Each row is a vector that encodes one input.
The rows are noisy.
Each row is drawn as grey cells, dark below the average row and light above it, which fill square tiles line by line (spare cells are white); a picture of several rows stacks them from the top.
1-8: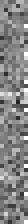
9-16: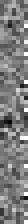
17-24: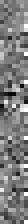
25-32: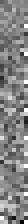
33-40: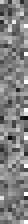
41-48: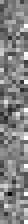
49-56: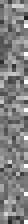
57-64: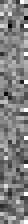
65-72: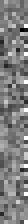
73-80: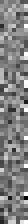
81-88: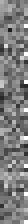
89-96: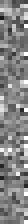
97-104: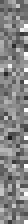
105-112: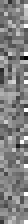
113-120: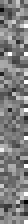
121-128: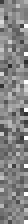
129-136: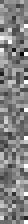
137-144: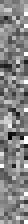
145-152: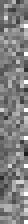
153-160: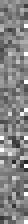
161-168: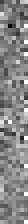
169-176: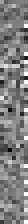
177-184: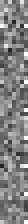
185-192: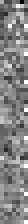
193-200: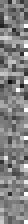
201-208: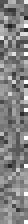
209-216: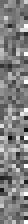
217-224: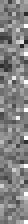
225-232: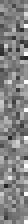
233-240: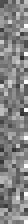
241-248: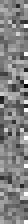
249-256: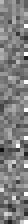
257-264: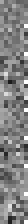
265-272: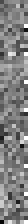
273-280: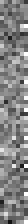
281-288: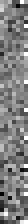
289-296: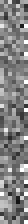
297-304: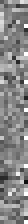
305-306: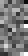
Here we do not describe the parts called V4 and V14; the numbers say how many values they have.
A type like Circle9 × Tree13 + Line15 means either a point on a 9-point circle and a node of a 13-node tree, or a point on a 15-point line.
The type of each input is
(Bool × Bool × Bool + V14) × V4 + Label6.
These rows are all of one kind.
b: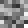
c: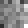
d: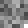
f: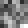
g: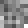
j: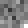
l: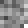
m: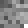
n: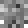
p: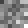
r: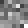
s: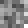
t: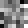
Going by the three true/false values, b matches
g, j and l.
